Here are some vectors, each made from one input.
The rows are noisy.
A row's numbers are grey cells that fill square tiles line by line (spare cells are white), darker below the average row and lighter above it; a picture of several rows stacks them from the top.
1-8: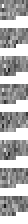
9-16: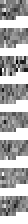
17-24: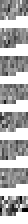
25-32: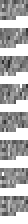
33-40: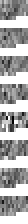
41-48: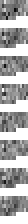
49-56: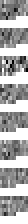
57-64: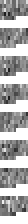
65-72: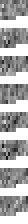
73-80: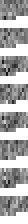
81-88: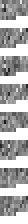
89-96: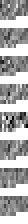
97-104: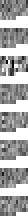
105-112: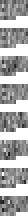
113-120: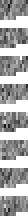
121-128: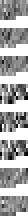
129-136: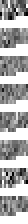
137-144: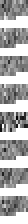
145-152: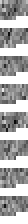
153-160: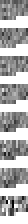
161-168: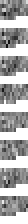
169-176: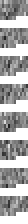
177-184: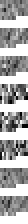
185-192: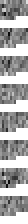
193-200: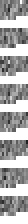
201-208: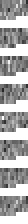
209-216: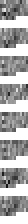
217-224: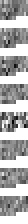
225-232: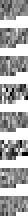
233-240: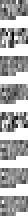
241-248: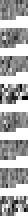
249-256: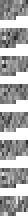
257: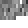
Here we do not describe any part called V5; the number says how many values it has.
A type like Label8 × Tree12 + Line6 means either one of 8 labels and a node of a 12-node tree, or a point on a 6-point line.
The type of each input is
Bool × List2(V5) × Tree12 + Label6.
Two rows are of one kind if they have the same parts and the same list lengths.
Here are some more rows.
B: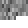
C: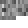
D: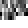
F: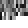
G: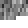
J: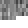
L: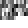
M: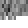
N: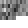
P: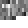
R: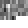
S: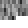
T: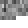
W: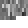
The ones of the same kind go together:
B, G, M
C, J, P, R, S, T, W
D, F, L
N

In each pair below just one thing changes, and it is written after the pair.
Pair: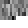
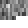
the node of the tree
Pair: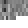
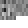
the node of the tree
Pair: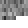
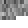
the value of V5 in item 2 of the list
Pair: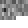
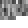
the true/false value
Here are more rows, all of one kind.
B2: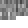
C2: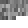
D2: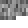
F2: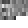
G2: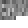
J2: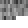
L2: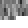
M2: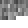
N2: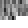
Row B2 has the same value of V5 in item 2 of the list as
D2 and L2.
